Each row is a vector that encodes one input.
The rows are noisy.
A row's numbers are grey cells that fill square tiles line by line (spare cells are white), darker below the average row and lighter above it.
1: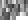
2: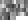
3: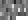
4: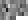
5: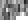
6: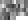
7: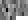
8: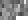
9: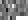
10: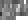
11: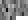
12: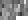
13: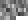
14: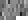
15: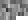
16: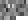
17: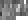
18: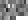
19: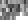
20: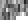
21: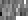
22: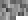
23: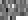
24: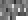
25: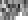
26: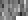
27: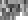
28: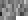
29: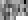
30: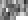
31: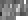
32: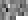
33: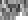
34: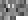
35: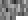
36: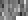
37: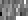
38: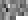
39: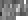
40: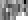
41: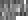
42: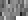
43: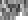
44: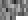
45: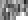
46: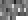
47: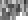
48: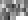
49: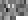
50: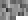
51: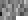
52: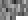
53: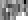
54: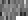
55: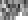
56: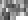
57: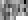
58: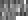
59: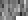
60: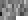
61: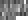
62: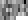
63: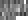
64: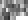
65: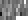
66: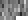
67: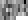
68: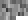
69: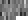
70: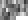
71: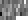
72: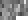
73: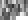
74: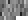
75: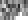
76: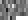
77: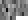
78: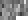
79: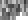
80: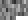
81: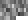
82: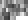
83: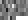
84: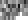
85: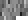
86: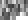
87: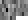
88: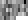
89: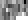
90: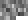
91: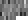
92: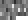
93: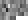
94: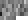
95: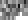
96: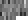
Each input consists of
either a node of a 13-node tree, or four true/false values.
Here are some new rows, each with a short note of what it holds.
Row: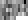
a node of a 13-node tree
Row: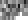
a node of a 13-node tree
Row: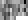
a node of a 13-node tree
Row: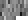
four true/false values
